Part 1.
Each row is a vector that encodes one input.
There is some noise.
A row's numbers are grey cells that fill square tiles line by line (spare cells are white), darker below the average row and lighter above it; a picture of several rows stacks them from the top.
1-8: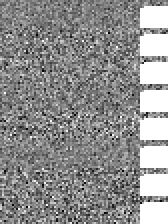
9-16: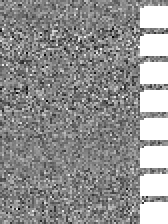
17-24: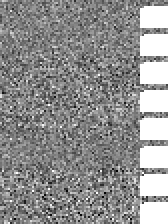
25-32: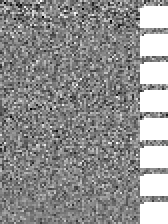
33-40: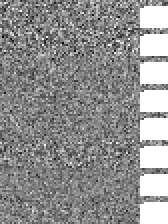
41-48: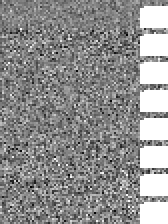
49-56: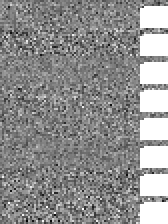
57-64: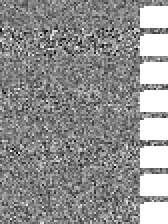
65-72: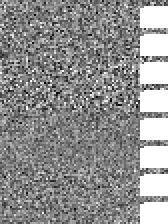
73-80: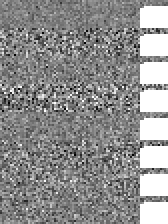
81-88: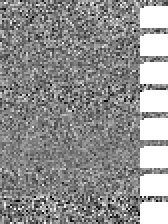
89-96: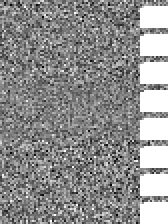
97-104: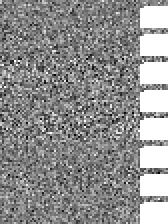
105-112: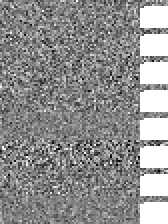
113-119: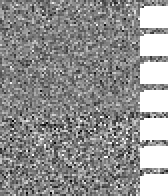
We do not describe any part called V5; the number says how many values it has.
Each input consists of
a point on a 12-point line and a value of V5, together with either a fixed value, or a node of an 11-node tree.
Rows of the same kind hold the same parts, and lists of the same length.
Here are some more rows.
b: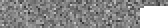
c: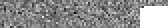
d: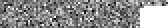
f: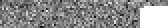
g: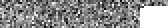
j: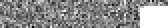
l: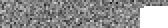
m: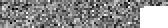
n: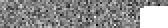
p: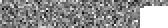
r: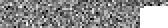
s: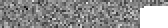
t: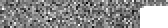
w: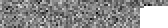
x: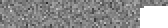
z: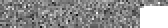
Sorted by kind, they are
b, l, s, w, x, z
c, d, f, g, j, m, n, p, r, t

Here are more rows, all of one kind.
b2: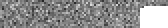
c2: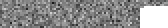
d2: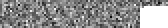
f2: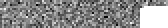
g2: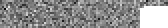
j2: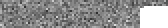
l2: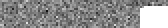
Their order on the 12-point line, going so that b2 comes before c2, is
g2, f2, d2, l2, b2, j2, c2.
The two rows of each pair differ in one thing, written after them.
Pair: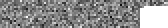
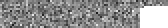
the place on the 12-point line
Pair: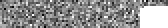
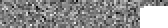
the value of V5
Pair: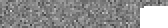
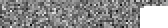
the node of the tree
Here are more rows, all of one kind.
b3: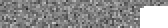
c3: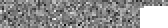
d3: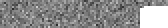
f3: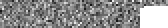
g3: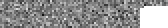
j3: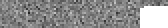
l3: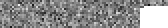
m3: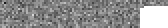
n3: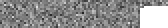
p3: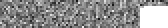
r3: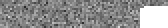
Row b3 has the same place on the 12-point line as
f3 and j3.
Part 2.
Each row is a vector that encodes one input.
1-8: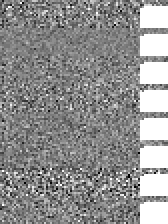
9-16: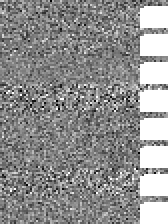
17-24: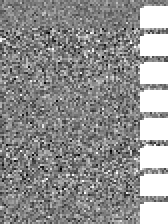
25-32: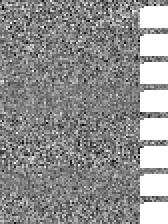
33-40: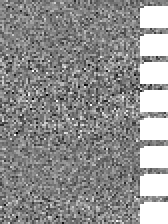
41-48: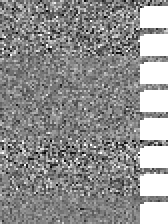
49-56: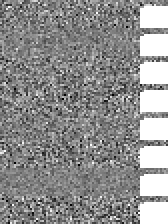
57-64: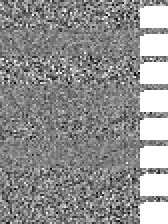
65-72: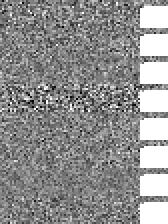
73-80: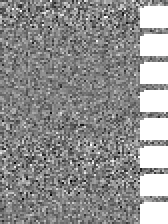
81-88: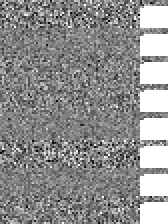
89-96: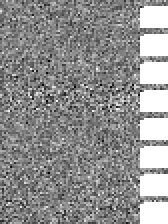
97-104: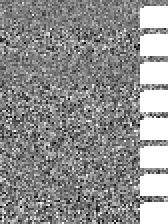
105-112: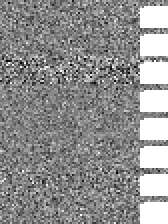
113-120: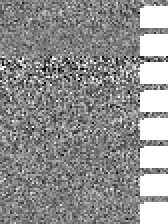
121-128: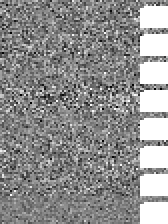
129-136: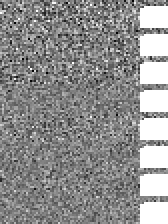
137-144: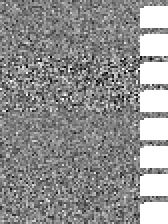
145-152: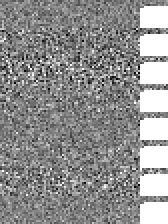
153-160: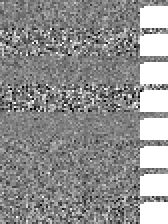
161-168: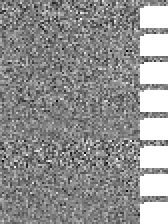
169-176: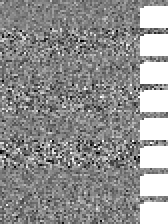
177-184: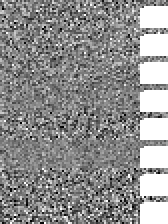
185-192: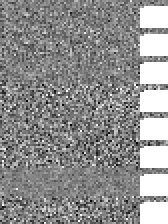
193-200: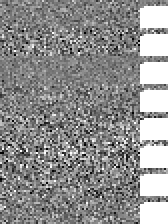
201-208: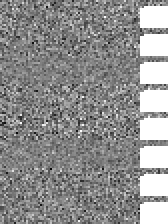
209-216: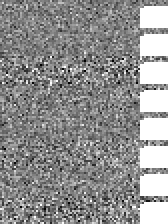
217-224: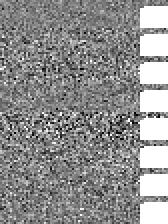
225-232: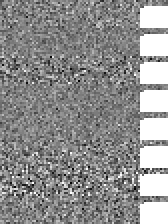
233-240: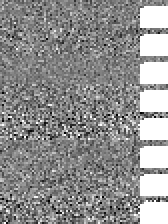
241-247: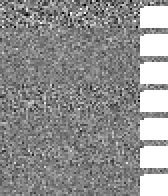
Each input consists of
a node of a 14-node tree, together with a list of up to two points on a 15-point line.
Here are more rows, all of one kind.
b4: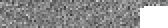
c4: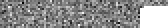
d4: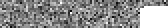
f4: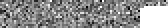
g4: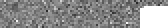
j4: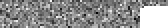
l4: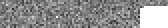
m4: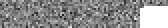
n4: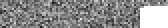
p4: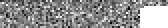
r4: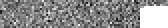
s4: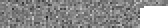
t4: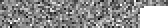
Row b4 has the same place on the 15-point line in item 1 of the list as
c4, j4, m4 and t4.
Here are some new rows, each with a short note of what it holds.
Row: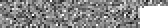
a node of a 14-node tree, together with the empty list
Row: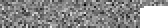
a node of a 14-node tree, together with the empty list
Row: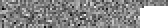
a node of a 14-node tree, together with a list of two items
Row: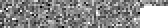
a node of a 14-node tree, together with a list of one item
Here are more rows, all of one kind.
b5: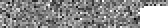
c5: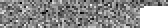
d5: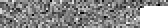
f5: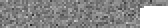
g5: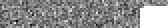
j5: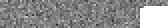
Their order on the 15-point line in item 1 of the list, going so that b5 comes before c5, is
d5, b5, j5, f5, g5, c5.
